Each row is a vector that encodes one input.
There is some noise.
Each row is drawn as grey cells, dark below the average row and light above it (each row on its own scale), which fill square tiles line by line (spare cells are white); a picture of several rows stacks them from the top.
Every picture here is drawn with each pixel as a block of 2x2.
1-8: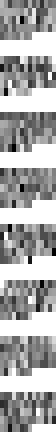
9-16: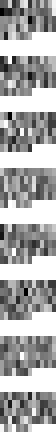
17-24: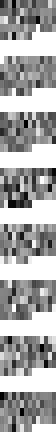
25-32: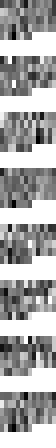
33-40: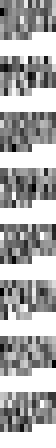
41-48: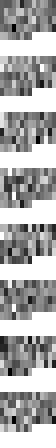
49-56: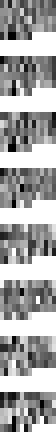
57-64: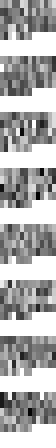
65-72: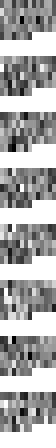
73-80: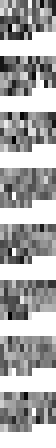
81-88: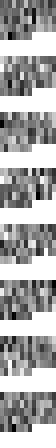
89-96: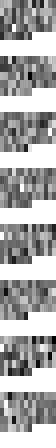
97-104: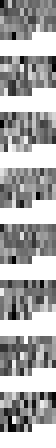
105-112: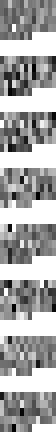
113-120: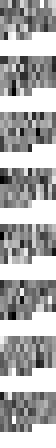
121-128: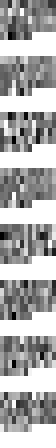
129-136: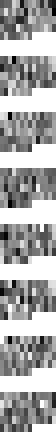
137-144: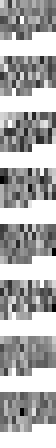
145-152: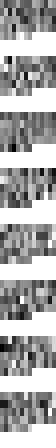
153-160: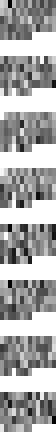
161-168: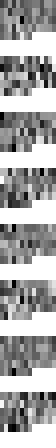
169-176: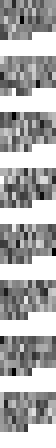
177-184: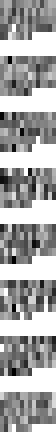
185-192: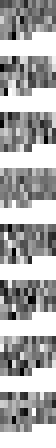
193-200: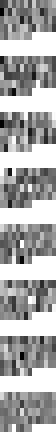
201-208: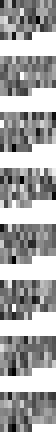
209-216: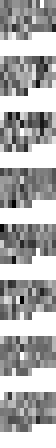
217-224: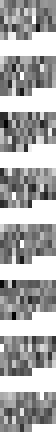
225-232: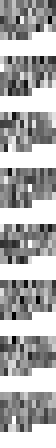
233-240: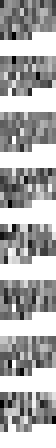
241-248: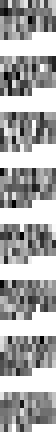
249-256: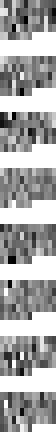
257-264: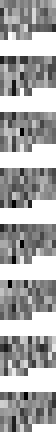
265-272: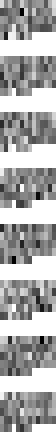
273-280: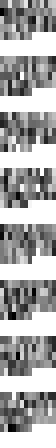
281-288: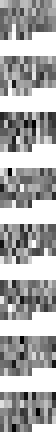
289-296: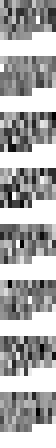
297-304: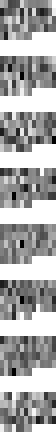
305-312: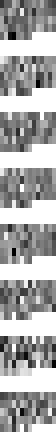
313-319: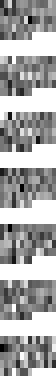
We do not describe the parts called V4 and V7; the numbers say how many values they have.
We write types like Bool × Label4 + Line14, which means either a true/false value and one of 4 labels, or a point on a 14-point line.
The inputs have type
(Bool × Bool × Bool + V7) × Line5 × V4.
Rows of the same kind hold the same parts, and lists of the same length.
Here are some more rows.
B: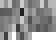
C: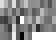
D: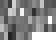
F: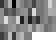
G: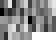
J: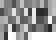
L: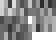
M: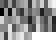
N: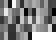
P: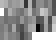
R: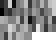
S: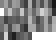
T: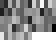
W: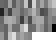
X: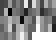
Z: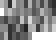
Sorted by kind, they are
B, C, F, G, P, R, S
D, J, L, M, N, T, W, X, Z

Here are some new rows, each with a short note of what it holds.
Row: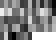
a point on a 5-point line, a value of V4 and a value of V7
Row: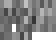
a point on a 5-point line, a value of V4 and a value of V7
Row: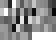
a point on a 5-point line, three true/false values and a value of V4
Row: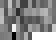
a point on a 5-point line, a value of V4 and a value of V7
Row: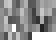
a point on a 5-point line, a value of V4 and a value of V7
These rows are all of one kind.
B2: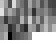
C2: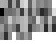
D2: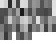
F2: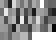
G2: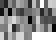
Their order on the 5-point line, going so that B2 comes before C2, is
G2, B2, D2, C2, F2.
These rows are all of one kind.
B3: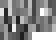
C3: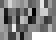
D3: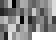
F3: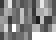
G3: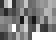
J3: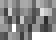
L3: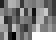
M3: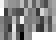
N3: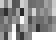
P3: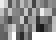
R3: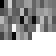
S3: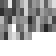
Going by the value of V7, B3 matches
D3, J3 and R3.
